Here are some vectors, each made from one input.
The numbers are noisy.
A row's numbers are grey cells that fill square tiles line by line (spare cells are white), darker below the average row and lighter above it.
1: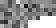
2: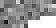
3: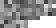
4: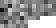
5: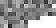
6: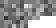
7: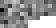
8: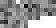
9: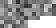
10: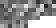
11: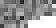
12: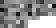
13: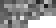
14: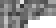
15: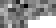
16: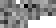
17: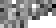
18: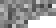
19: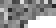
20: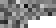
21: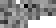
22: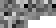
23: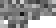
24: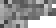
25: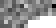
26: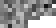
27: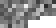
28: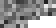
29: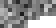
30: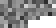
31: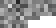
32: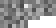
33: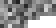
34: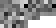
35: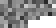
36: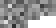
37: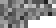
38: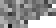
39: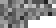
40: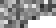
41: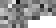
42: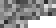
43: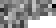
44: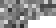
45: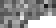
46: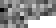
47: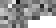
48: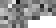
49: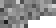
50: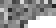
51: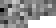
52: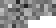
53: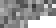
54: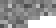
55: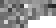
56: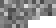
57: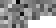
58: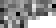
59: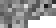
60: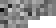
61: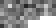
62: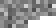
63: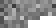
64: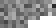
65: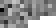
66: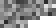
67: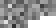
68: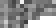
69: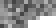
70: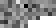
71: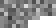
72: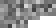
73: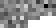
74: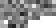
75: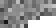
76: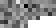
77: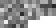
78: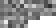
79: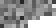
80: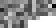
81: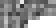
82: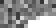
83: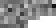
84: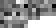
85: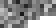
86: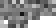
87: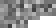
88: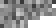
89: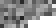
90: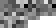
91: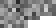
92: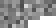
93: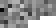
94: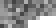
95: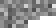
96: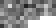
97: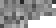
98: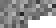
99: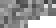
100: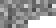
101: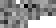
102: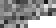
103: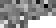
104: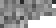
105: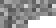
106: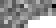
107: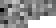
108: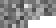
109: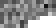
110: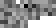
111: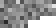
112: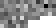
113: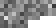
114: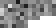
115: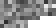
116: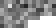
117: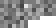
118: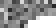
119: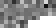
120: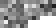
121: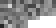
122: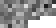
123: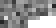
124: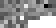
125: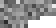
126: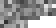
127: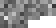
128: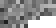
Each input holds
a node of a 10-node tree, together with either a point on a 7-point line, or a point on an 11-point line.
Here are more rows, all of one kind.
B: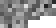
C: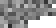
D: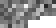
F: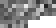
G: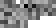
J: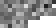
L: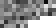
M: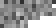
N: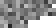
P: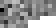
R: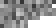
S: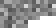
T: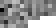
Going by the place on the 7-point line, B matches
P, S and T.
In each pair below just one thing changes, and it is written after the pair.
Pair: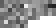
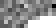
the place on the 11-point line
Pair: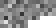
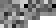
the node of the tree
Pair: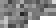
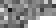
the node of the tree
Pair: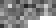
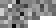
the place on the 11-point line
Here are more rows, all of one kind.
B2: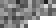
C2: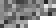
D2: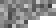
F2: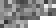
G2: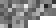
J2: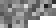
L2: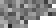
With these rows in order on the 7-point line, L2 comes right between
D2 and J2.
